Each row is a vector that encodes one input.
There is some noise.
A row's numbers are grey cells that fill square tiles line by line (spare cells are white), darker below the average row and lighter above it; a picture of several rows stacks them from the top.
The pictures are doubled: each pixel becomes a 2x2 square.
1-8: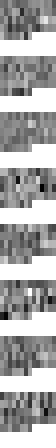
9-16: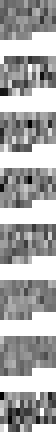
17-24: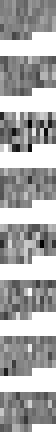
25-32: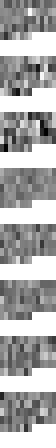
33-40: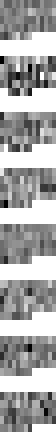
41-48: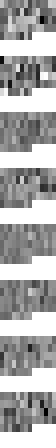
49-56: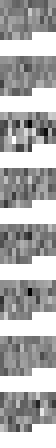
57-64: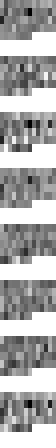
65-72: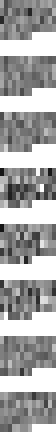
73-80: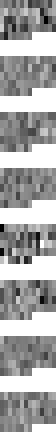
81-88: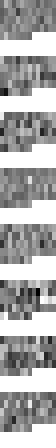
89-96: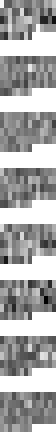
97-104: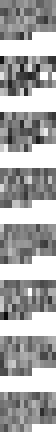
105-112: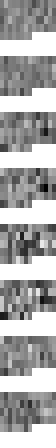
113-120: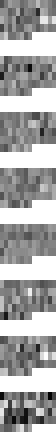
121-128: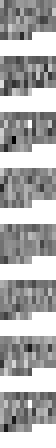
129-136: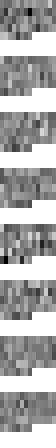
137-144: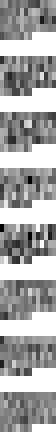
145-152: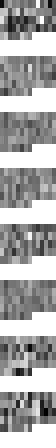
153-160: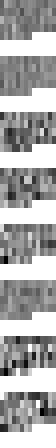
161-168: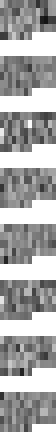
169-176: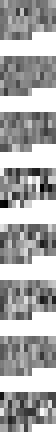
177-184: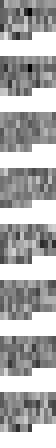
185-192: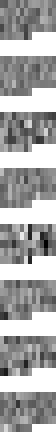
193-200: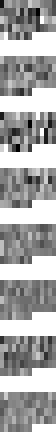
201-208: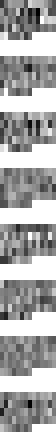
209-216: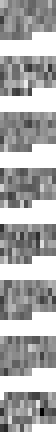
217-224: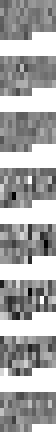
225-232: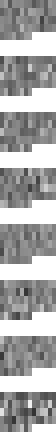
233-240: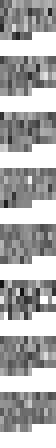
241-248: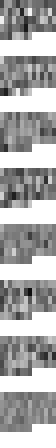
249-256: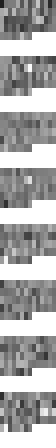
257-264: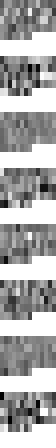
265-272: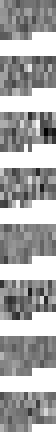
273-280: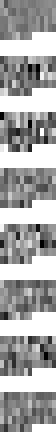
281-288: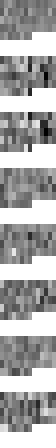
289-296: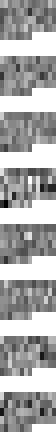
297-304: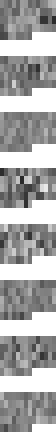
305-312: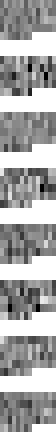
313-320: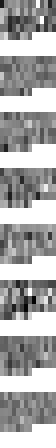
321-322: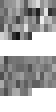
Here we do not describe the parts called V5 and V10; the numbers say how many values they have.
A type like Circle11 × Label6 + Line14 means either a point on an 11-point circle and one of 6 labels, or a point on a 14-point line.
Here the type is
(Bool × Bool × Bool + Label7) × V10 + V5.
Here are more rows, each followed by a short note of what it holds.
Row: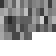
a value of V5
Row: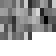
a value of V5
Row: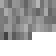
three true/false values and a value of V10
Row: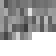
three true/false values and a value of V10
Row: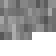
one of 7 labels and a value of V10
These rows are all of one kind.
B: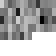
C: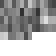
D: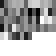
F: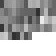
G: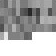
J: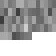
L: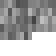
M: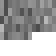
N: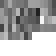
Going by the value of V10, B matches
C and J.
